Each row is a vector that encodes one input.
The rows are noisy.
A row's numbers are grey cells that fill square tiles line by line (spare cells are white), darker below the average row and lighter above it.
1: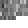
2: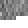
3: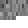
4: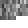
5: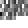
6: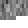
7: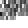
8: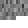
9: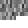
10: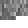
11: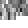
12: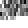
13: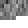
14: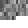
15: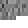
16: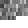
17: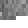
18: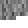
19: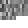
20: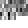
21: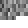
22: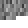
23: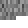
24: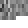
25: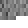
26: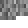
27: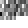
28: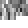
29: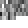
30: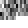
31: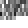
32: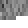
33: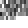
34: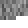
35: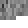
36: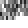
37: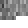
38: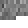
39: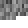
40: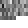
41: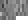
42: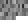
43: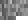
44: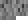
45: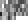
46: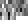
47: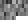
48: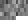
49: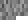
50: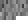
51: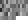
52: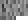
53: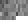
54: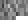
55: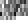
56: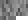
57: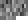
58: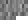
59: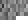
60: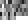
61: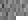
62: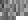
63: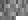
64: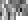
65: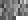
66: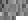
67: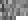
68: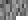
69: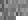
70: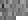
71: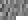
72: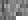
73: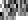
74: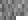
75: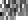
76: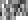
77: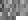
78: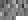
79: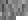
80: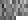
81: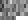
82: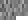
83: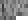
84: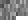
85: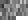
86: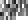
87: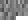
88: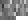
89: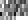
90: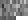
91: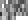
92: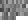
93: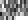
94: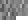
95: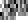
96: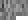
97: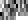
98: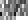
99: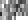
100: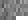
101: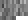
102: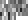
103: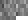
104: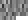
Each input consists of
either one of 5 labels and a node of an 8-node tree, or a point on a 5-point line.
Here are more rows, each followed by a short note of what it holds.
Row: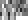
a point on a 5-point line
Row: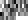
a point on a 5-point line
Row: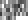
a point on a 5-point line
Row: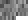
one of 5 labels and a node of an 8-node tree
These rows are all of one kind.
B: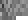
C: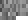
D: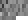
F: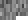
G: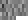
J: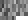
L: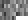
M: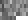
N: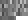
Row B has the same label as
C and F.
